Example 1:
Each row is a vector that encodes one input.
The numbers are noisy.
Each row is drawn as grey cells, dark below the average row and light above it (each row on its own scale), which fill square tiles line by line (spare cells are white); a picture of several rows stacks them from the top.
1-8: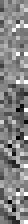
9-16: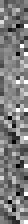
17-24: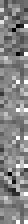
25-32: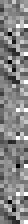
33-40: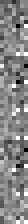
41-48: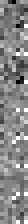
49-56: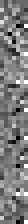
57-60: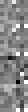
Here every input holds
a list of up to two points on a 7-point line.
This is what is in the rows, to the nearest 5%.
All of them are lists of up to two points on a 7-point line: about 15% are empty, 50% hold one and 35% two.
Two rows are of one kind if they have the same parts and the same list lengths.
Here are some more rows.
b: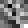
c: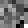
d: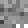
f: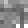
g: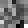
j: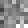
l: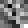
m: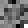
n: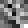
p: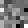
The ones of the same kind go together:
b, l, n
c, g, m, p
d, f, j

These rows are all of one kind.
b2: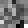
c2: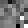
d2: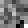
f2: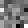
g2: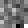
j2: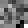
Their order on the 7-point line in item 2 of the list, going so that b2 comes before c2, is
g2, b2, d2, f2, c2, j2.
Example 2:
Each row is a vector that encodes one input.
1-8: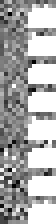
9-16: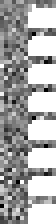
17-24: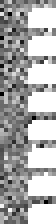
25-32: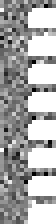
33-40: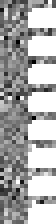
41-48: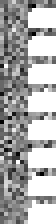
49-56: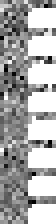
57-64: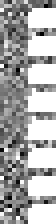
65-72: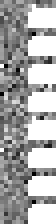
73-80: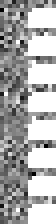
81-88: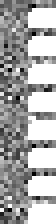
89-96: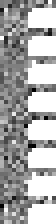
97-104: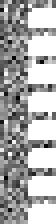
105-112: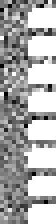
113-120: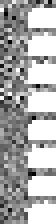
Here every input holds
a point on an 8-point line and a true/false value.
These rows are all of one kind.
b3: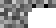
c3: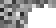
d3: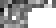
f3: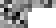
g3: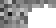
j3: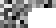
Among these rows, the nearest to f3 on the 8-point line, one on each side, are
b3 and j3.
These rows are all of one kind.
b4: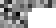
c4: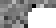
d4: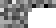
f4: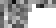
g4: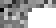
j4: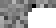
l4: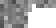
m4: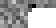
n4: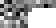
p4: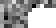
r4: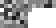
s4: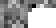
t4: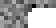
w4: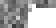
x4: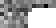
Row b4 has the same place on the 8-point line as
l4, n4, r4 and w4.
